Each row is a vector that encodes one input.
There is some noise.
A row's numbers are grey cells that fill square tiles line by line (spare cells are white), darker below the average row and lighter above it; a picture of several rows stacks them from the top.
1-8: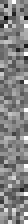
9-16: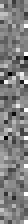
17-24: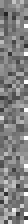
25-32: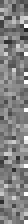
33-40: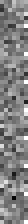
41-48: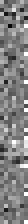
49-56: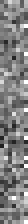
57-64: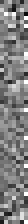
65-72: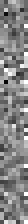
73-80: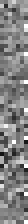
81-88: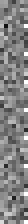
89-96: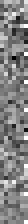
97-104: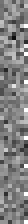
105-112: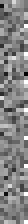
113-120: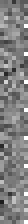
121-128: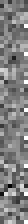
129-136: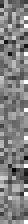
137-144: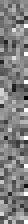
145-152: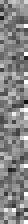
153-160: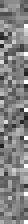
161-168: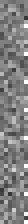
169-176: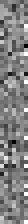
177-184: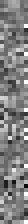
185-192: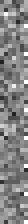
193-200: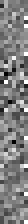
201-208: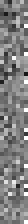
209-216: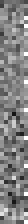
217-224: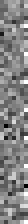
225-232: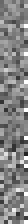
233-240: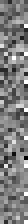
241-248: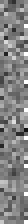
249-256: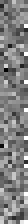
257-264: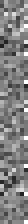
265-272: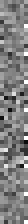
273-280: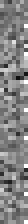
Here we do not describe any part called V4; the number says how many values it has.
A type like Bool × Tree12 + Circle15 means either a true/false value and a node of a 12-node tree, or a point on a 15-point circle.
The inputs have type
Bool × Bool × Bool × Bool + Line15 + V4.
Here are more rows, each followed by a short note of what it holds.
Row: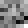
a value of V4
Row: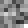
a value of V4
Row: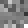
four true/false values
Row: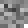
a point on a 15-point line
